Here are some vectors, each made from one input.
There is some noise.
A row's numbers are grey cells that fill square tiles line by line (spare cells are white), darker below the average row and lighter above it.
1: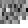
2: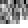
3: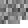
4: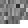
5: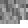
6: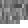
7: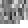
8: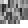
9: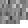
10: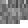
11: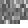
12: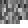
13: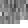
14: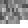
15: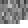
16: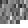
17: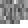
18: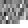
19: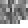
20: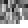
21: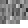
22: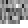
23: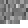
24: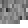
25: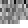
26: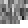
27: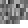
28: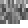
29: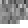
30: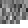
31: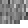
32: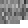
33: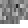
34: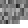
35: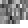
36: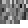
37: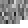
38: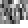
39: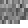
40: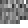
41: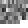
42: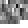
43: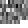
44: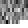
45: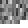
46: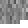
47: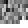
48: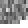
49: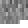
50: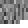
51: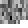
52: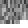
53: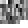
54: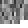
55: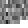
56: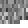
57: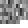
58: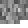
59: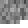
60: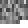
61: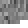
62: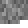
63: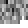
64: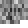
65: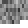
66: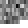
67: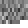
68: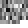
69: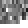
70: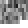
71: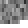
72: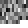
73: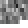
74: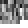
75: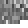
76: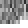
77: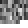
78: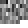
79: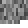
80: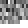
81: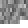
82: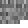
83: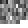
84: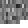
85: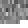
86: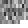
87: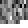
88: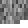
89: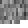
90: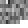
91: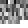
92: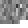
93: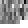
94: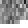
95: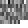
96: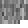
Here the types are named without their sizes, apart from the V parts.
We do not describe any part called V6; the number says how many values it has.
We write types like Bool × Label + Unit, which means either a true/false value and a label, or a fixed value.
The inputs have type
Bool × Bool × Bool × (Tree + V6).
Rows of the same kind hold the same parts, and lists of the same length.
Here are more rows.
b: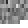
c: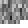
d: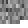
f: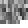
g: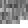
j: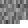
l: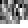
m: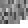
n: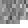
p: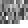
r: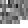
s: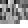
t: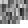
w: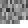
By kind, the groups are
b, d, f, m, p
c, g, j, l, n, r, s, t, w

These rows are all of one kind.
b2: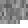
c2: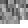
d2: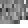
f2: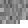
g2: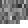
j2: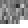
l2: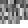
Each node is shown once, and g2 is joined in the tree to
b2.
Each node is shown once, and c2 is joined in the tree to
b2, f2 and j2.
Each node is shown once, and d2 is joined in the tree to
j2.
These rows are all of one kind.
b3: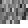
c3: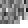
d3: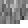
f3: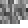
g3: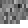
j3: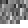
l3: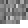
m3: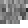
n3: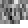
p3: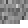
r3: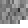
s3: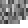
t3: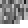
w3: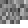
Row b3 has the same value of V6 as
f3, m3, n3 and s3.
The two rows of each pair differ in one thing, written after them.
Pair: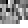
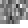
one of the three true/false values
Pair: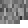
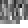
one of the three true/false values
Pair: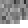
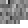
one of the three true/false values
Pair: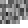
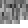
the node of the tree
